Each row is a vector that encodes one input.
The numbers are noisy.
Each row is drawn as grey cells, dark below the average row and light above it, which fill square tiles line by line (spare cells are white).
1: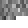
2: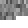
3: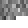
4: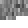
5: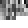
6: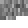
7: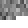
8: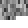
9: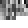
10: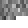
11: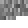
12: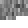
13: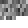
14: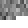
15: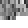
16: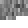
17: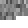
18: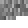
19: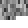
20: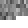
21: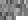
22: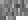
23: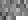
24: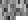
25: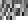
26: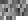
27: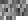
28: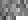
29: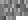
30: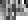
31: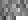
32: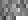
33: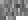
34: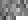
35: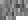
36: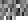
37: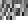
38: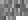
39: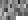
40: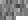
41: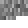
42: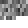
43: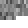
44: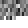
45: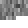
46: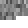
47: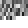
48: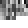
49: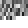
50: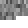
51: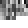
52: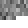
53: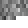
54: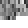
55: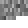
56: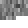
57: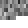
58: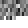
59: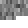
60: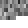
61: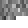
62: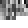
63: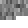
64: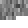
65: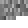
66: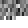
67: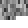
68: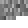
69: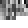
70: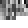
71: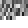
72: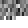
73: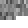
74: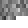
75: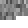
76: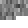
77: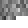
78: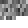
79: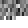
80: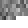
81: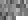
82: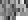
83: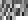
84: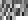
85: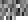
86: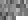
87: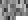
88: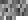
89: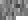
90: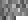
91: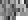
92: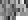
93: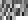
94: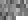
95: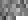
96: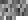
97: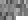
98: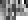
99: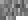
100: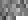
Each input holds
either a point on a 7-point line, or a point on a 13-point line.
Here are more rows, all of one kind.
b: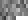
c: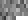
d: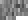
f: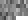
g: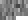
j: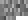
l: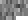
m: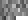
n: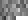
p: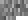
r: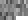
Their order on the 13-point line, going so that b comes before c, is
m, n, b, c, f, r, l, g, d, p, j.
